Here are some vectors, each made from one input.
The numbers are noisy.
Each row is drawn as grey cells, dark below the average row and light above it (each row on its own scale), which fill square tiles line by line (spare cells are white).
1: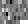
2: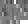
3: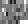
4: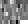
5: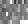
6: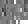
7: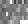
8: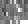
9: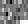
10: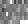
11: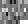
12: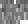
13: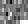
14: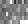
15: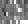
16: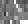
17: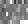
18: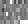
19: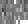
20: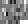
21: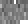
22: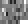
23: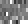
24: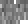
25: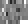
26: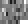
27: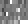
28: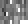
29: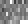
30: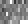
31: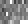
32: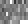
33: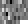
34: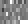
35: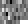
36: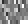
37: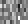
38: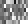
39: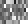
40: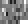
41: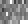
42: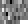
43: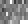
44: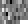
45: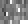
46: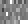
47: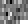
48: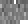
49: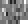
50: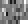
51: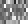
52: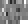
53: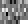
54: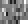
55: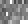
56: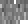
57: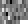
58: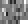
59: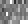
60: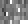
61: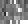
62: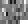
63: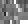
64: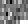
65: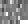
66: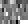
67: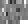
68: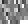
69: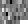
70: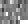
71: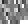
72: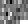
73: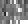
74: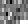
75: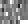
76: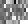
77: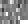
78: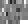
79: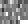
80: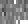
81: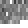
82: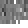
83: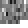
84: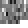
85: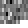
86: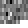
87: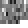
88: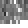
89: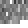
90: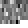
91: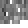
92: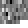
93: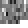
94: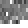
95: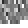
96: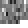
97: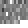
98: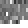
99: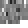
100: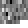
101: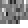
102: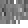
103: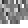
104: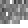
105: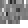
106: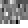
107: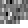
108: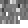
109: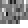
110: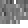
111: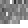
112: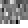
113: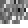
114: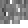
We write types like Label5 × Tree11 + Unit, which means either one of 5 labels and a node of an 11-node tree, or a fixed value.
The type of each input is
List2(Line5).
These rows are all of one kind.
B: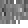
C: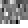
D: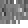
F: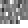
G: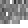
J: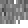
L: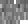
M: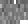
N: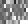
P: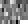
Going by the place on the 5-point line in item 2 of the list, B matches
D, G and N.
